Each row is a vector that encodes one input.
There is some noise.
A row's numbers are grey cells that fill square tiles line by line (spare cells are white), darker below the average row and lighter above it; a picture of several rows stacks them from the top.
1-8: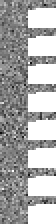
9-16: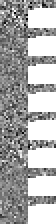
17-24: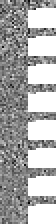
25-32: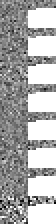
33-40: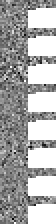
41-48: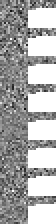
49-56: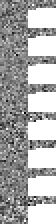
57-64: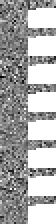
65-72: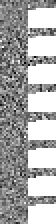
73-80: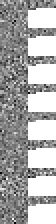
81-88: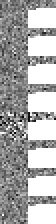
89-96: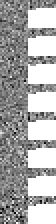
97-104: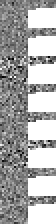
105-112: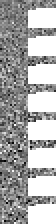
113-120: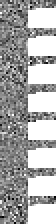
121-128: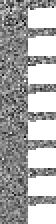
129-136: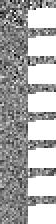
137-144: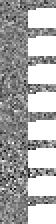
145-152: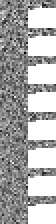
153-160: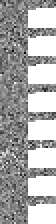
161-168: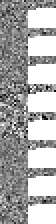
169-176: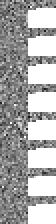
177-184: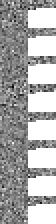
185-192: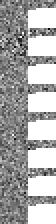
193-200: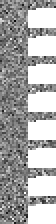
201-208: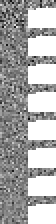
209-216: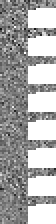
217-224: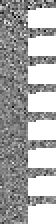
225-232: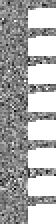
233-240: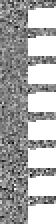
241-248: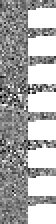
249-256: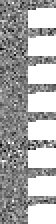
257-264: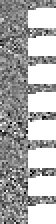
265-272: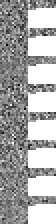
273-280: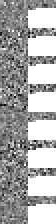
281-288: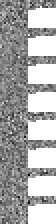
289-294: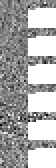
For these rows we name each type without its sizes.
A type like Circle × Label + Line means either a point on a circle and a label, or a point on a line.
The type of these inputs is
List(Line).
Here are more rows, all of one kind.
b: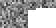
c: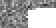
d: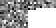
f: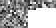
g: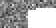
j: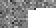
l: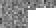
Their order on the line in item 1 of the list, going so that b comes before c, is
b, d, l, f, j, g, c.
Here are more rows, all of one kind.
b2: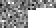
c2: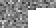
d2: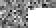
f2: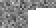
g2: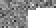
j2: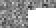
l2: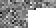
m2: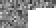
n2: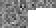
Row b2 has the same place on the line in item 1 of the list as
f2 and n2.
